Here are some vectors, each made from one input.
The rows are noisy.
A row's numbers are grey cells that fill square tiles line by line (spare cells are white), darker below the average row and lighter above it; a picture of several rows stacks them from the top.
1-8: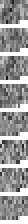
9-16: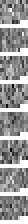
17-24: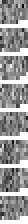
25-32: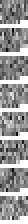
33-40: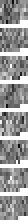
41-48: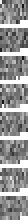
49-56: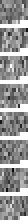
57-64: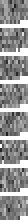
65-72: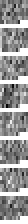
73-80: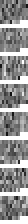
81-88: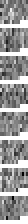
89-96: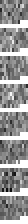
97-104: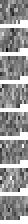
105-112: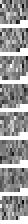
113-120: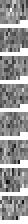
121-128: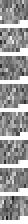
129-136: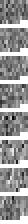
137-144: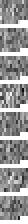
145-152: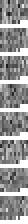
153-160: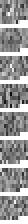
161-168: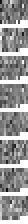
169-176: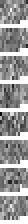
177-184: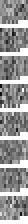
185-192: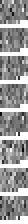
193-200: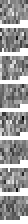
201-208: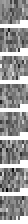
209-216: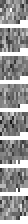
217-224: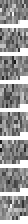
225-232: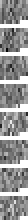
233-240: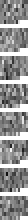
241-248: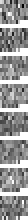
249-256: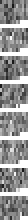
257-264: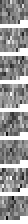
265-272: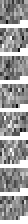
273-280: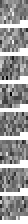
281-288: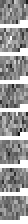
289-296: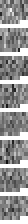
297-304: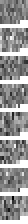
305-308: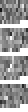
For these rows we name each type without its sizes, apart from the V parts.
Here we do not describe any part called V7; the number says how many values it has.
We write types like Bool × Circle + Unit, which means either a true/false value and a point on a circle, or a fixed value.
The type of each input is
Bool × Label + Line × List(V7).
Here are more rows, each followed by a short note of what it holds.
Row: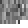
a point on a line, together with a list of one item
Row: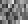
a point on a line, together with a list of one item
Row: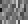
a point on a line, together with a list of two items
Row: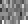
a point on a line, together with a list of two items
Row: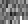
a point on a line, together with a list of one item
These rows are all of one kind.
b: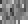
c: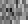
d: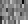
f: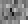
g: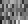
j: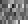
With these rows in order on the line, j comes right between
b and g.
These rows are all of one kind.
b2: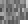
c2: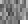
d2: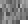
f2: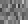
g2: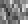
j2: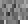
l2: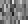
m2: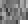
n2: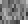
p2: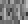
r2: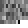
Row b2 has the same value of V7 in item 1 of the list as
d2, f2, m2 and n2.
